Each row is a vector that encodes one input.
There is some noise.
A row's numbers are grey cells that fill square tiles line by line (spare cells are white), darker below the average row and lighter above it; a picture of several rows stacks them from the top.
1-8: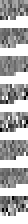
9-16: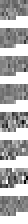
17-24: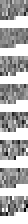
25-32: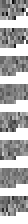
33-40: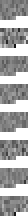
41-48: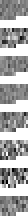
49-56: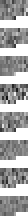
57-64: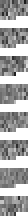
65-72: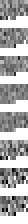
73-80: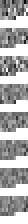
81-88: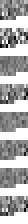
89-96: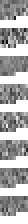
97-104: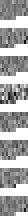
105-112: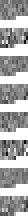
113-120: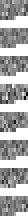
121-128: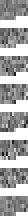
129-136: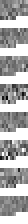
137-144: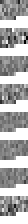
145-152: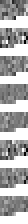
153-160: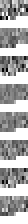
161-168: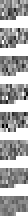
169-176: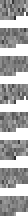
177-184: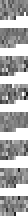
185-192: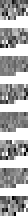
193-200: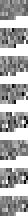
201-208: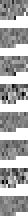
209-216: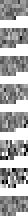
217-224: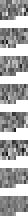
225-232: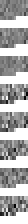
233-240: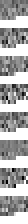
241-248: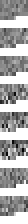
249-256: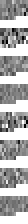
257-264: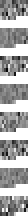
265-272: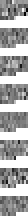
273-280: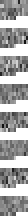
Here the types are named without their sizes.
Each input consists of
either a fixed value, or a point on each of two lines and a true/false value, or a node of a tree.
